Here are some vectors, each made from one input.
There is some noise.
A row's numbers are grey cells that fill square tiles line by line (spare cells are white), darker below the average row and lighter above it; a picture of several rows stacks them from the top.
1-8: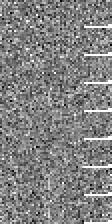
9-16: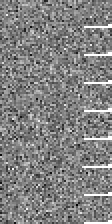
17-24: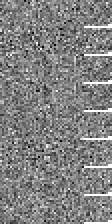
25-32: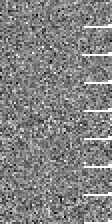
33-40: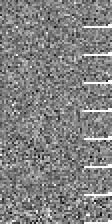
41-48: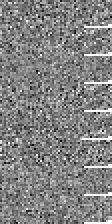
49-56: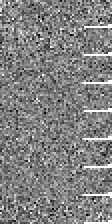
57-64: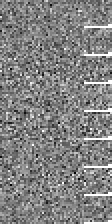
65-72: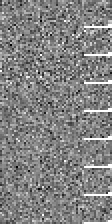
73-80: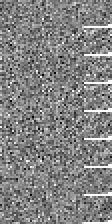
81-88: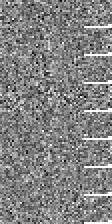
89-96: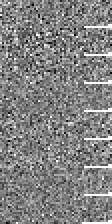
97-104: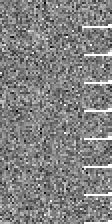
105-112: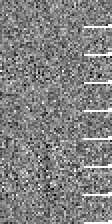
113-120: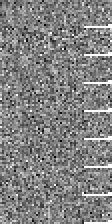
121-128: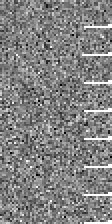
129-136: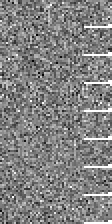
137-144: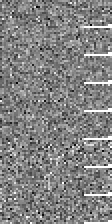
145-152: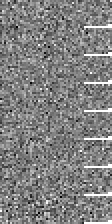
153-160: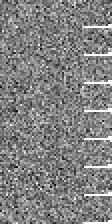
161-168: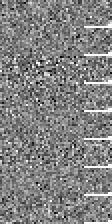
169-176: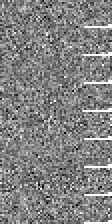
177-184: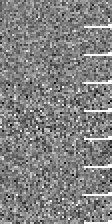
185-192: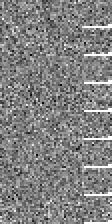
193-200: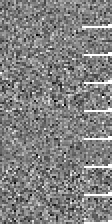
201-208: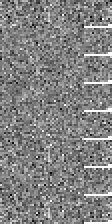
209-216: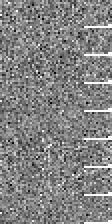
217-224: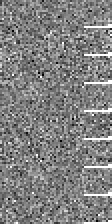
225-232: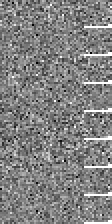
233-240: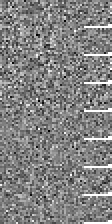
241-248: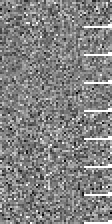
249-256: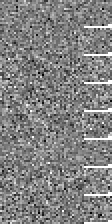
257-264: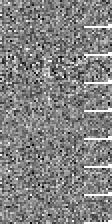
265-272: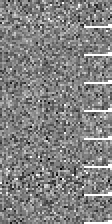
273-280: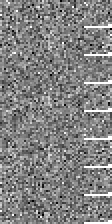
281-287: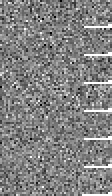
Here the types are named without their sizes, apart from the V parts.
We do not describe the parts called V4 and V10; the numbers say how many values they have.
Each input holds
either a label and a true/false value, or a point on a line, a value of V4 and a value of V10.
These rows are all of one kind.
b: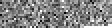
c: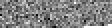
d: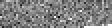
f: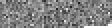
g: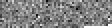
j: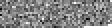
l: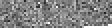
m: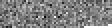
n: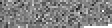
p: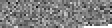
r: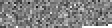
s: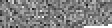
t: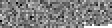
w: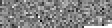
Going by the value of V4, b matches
d, j, l and s.
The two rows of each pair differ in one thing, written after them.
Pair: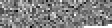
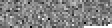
the value of V10
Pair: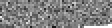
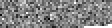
the value of V4
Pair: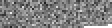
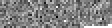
the place on the line
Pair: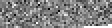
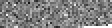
the value of V10
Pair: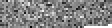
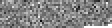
the value of V10
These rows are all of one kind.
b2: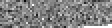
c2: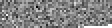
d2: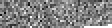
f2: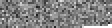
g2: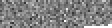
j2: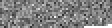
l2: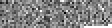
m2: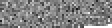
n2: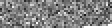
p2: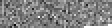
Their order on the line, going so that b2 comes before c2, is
d2, p2, l2, g2, j2, m2, b2, n2, f2, c2.
